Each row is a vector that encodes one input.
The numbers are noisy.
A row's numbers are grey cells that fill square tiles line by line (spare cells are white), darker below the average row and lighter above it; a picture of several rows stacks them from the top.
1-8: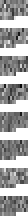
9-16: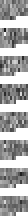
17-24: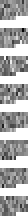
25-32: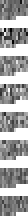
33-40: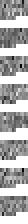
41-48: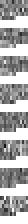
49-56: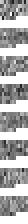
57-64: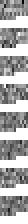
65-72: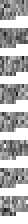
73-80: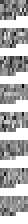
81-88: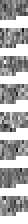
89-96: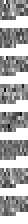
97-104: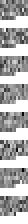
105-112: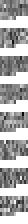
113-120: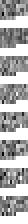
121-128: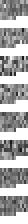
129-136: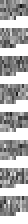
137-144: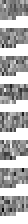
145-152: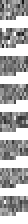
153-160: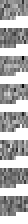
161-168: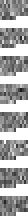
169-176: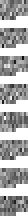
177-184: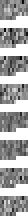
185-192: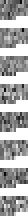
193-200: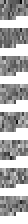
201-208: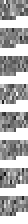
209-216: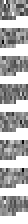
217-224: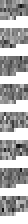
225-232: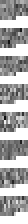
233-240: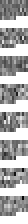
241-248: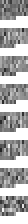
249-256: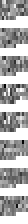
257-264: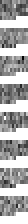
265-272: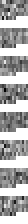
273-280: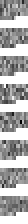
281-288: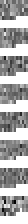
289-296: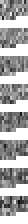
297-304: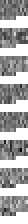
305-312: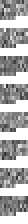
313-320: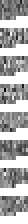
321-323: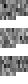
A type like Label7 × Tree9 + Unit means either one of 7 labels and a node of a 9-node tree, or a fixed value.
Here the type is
Line12 + Line13 + Tree11.
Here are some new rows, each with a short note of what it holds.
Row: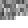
a node of an 11-node tree
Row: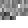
a point on a 12-point line
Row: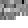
a node of an 11-node tree
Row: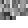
a point on a 12-point line
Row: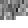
a node of an 11-node tree
